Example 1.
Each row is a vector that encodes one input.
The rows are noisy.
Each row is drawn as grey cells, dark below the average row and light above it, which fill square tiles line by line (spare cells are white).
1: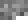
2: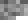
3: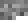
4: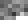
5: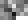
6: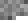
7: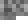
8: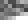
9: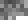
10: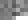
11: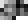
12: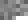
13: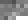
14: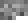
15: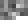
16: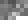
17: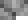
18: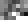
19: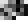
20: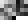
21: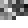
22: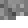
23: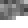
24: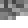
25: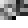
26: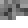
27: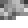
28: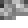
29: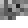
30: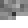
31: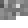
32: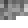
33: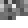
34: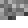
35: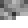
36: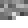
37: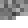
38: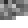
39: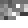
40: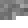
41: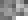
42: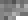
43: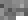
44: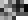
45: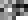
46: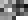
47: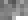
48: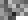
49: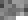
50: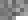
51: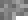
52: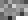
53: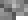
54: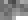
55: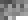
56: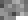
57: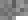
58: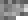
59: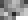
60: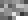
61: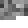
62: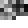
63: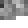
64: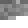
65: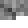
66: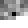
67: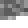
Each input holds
either a fixed value, or a node of an 11-node tree.
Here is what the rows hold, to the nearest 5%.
About 15% of them hold a fixed value. The rest hold a node of an 11-node tree.
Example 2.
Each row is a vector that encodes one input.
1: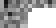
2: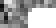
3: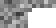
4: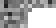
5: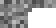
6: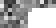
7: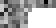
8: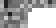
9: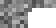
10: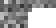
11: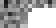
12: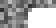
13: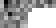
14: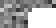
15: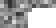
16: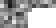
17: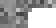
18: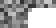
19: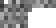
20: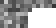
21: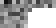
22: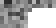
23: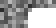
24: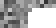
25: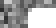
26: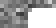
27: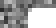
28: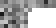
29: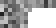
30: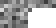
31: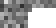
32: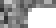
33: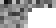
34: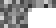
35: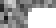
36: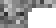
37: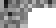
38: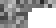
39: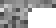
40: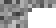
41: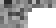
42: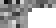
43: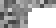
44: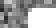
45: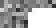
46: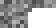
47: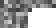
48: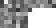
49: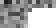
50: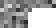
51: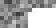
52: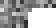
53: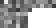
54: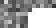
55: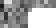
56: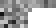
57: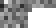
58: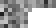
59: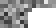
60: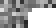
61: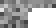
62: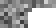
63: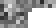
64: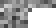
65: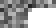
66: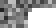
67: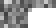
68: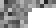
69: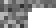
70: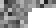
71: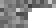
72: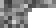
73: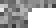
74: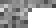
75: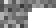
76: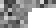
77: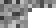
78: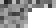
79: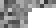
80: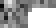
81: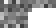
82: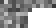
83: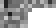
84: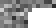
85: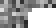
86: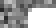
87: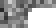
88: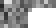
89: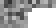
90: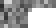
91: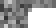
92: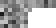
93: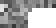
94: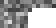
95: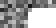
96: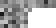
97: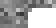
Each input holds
a point on a 14-point circle.
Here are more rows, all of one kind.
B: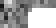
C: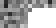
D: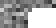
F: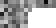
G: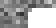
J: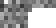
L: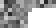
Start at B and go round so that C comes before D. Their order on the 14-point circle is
B, G, C, L, F, D, J.
